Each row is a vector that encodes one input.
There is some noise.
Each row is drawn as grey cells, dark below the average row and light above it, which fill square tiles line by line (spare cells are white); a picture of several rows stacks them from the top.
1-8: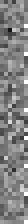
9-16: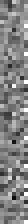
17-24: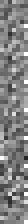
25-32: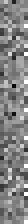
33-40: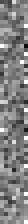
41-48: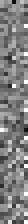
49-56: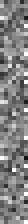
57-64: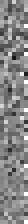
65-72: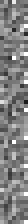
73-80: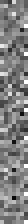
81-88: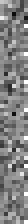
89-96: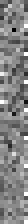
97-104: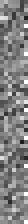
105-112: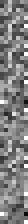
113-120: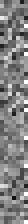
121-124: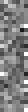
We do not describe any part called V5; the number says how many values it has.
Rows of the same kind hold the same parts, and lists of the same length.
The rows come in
4 kinds.
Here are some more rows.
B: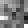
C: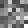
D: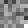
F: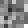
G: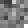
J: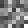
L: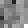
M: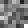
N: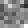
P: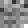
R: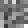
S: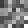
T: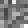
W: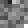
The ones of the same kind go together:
B, M
C, J, S
D, L, N, P
F, G, R, T, W

